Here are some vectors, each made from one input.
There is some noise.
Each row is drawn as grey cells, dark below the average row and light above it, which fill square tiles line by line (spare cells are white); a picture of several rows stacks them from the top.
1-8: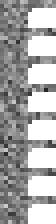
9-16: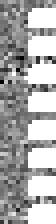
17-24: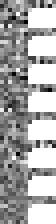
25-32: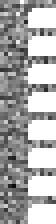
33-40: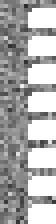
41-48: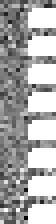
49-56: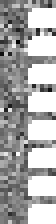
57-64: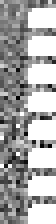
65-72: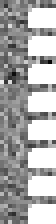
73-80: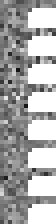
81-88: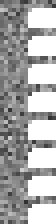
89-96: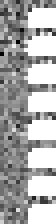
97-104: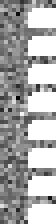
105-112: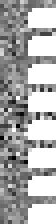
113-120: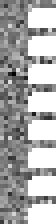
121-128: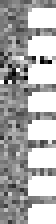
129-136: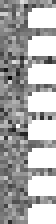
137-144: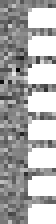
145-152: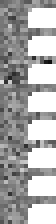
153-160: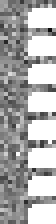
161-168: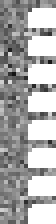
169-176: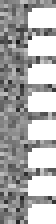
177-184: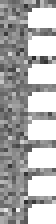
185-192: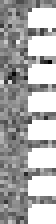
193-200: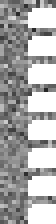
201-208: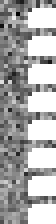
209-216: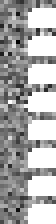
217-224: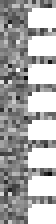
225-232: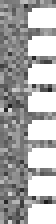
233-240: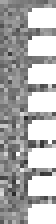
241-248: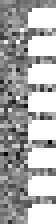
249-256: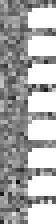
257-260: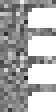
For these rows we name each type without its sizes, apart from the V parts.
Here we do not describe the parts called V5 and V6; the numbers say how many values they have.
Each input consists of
a true/false value, together with either a point on a line, or a value of V5 and a value of V6.
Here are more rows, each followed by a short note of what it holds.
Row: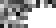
a point on a line and a true/false value
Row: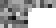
a true/false value, a value of V5 and a value of V6
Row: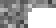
a true/false value, a value of V5 and a value of V6
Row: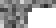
a point on a line and a true/false value
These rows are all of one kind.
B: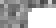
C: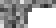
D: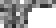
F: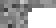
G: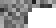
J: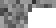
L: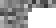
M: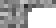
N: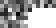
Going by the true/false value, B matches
F and M.
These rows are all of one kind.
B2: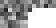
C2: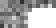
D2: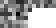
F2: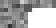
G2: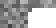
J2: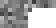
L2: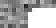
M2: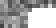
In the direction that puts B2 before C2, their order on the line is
L2, F2, B2, G2, D2, J2, C2, M2.
